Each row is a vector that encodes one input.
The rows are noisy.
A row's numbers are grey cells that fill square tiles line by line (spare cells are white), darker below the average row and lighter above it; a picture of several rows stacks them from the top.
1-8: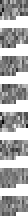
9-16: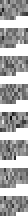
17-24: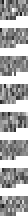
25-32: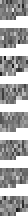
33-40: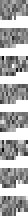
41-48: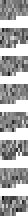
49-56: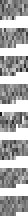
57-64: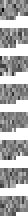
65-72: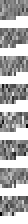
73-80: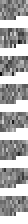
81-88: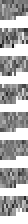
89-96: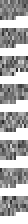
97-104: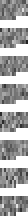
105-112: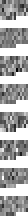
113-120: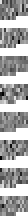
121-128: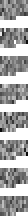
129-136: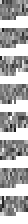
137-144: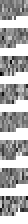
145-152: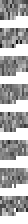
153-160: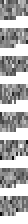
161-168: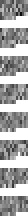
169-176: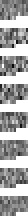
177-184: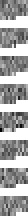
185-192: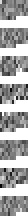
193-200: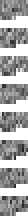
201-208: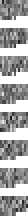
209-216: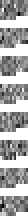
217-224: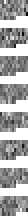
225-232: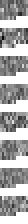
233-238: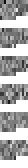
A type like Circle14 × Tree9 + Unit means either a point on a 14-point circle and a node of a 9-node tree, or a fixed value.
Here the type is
(Circle13 + Unit) × Line11 + Line7.
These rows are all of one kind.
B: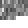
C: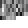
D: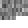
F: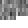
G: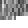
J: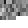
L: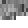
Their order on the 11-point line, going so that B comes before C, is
B, F, D, C, G, L, J.
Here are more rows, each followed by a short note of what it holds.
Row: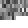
a point on a 13-point circle and a point on an 11-point line
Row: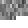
a point on an 11-point line
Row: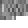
a point on a 13-point circle and a point on an 11-point line
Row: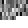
a point on a 7-point line
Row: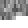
a point on a 13-point circle and a point on an 11-point line
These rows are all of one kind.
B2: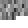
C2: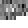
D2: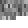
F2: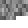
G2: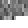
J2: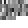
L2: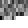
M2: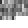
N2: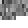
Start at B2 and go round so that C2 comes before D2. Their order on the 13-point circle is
B2, C2, F2, G2, N2, L2, D2, J2, M2.
